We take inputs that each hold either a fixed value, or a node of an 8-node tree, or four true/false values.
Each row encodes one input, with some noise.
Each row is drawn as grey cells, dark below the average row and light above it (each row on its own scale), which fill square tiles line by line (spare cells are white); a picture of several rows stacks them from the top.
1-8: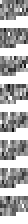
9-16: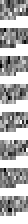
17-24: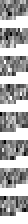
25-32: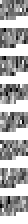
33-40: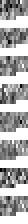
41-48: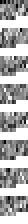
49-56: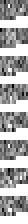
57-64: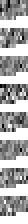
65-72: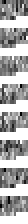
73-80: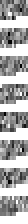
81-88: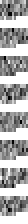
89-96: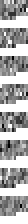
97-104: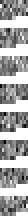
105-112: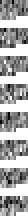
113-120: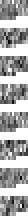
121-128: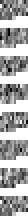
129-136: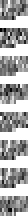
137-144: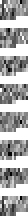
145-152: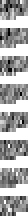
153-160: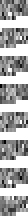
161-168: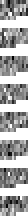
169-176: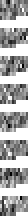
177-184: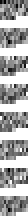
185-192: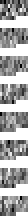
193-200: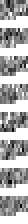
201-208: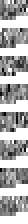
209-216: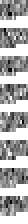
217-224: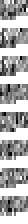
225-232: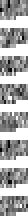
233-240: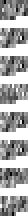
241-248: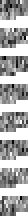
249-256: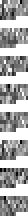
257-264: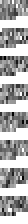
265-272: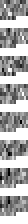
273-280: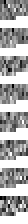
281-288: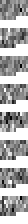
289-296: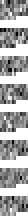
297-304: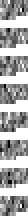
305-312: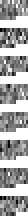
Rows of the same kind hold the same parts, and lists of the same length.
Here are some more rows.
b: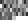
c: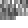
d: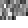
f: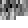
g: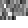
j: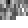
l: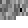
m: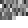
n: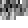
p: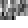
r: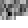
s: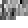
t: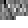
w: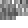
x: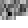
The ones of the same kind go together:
b, m
c, d, f, g, j, l, n, p, r, s, w, x
t

